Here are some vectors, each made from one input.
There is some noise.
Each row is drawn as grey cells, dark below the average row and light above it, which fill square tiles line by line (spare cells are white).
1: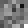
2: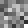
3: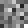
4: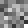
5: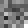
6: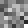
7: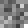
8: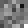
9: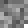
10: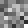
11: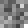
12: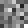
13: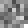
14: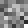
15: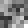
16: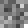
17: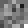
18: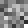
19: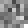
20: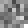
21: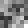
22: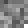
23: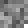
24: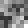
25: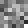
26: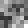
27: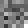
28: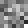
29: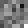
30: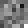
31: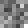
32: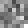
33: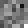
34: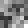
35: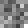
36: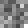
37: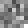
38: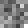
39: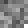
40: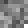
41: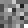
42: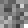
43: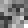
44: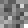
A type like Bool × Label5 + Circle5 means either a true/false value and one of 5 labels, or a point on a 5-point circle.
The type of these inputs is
Bool × Line4.
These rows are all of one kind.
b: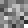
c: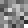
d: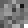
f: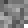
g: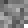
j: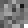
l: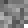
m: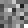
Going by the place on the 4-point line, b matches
c and m.
